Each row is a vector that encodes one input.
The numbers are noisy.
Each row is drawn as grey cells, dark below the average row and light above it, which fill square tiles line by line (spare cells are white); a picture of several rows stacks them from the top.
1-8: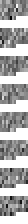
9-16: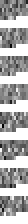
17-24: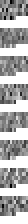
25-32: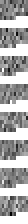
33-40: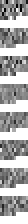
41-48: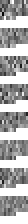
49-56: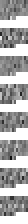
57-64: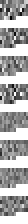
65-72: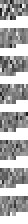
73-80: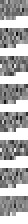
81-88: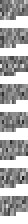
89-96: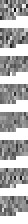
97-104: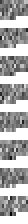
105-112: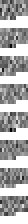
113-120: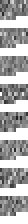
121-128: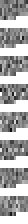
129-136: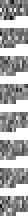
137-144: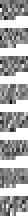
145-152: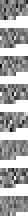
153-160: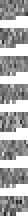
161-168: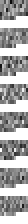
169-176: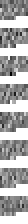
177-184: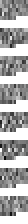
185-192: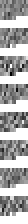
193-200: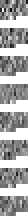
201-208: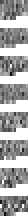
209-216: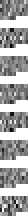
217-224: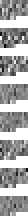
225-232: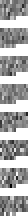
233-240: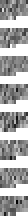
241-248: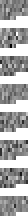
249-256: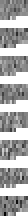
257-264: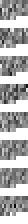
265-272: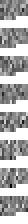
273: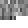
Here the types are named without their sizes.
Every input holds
either a point on a circle and a true/false value, or a point on each of two lines.
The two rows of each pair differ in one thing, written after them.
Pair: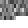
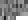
the true/false value
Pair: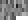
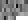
the place on the circle
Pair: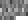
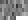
the true/false value
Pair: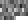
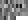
the true/false value
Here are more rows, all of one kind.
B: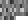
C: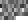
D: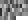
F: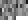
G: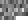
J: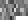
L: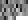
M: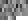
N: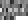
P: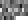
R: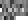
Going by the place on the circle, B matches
C, F and R.
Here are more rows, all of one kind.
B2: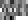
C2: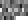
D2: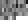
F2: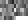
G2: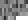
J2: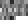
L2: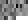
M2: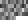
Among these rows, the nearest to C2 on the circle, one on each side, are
D2 and G2.
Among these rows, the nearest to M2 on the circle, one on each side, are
B2 and L2.
